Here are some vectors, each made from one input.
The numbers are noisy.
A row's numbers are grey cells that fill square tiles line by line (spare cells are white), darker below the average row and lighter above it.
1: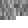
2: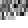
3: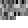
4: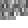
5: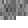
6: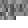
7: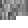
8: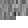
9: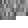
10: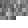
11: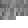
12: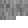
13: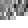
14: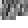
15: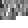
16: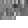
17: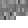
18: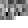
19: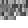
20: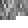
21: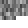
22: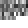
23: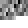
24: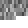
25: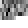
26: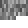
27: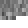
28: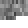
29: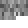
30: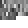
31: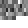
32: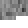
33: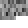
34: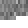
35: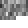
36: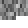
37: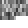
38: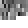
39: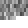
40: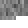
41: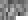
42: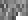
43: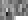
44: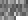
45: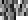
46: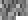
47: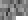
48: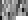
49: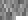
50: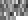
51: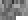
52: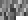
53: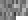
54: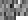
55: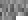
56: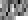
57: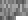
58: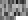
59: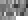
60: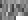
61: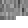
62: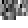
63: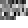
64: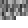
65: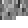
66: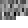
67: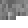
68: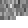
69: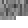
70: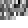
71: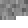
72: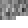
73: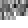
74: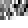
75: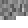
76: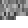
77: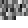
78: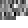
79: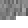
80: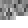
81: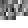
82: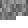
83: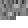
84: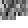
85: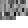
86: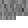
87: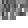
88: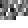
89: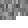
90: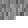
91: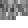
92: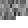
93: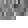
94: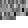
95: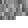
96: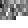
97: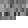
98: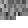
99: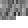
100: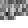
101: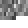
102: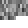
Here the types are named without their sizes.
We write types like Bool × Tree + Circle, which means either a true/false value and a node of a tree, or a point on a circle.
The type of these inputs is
Label × (Label + Line).
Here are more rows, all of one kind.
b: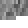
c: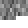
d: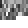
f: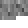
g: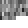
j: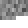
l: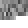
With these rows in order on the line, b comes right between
d and f.
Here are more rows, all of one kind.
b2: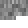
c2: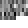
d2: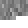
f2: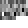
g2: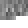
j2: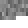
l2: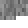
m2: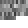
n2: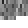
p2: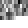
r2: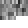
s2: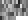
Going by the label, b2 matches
m2, n2 and p2.
